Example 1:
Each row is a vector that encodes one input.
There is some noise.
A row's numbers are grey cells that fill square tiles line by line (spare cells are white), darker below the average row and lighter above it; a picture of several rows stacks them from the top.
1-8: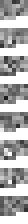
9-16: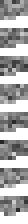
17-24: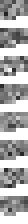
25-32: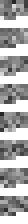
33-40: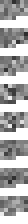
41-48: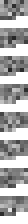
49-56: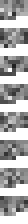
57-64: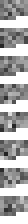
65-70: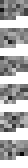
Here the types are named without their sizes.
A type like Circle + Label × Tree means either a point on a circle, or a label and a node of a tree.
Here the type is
(Bool × Bool × Bool + Unit) × Label.
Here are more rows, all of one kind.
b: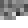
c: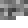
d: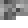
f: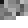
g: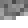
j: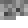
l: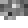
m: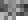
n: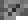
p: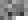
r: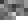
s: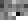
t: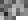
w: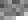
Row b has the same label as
l, m, s and t.
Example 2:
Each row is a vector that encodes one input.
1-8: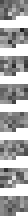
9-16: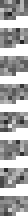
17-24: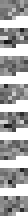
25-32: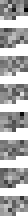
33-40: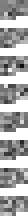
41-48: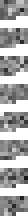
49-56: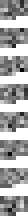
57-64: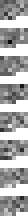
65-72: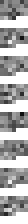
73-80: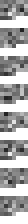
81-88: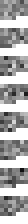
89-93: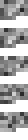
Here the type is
Tree11 + Tree13.
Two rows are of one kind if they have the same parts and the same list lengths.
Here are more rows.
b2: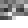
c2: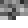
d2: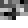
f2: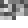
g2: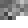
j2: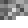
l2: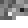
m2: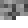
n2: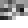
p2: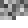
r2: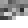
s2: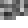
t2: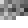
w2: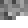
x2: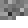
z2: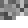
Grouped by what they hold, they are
b2, g2, j2, l2, n2, r2, w2, z2
c2, d2, f2, m2, p2, s2, t2, x2

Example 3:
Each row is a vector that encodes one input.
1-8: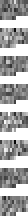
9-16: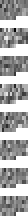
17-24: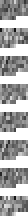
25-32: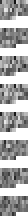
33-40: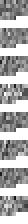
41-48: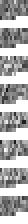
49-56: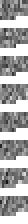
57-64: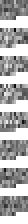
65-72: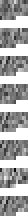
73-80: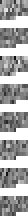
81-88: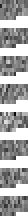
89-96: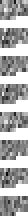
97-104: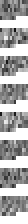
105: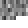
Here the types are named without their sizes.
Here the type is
Line + Tree.
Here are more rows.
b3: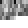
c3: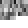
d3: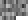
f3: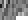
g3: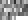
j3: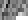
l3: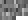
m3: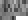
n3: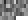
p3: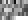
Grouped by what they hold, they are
b3, c3, g3, p3
d3, f3, j3, l3, m3, n3

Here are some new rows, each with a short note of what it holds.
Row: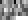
a point on a line
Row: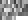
a point on a line
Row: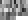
a point on a line
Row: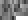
a node of a tree
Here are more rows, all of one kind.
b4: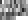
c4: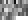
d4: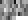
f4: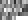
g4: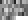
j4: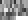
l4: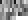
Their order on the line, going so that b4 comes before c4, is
b4, j4, l4, d4, g4, c4, f4.
